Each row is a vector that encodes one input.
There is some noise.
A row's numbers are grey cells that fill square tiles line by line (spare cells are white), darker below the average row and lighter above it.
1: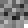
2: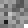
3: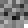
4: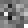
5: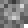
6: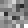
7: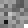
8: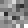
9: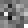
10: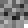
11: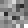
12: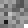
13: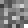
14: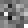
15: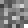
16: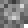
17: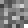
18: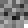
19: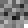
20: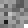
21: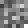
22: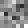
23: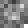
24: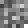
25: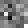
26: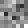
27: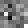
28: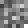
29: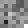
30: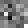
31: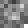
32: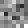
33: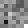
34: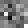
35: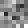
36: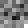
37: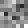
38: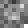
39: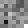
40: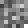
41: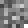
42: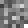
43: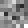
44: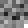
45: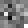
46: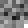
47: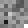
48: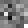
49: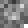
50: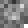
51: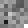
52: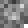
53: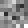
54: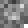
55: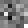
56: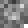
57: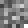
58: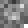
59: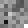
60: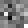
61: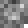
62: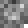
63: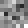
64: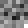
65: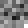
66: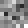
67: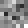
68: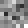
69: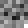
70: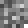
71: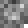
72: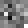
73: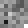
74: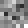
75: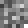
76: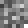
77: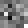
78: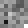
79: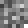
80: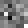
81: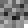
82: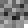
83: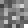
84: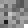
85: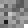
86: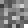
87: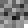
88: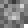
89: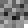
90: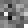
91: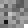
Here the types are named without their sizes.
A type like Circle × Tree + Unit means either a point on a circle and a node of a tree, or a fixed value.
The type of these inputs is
Line.
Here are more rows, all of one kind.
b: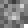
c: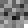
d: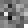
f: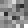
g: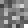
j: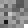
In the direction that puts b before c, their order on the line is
d, g, b, j, f, c.
